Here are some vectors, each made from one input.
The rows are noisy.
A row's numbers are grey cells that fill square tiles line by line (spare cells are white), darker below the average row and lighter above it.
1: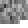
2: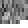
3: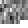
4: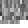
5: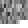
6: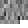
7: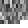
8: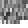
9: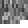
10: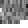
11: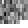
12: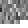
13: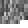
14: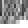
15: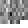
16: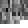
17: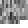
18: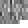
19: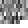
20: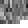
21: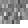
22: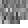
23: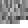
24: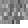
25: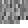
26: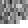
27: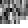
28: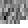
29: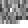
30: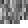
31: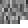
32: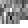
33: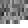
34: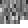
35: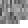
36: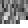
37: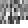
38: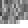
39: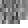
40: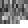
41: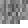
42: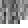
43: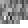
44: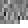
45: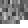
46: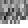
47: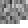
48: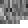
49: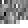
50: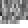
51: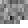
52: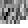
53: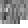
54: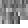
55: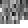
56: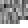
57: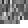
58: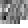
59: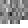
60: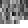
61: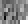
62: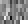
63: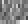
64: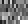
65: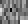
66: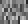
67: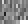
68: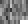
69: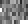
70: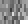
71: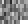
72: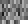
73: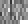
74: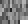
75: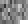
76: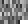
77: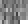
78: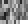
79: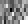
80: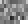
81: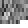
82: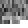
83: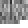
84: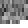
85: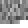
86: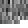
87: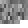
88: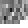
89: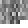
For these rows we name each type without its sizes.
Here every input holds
either a point on a line, or a node of a tree.
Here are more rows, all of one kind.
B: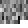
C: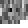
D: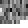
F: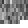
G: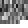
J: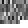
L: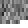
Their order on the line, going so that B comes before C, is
B, C, D, F, J, G, L.
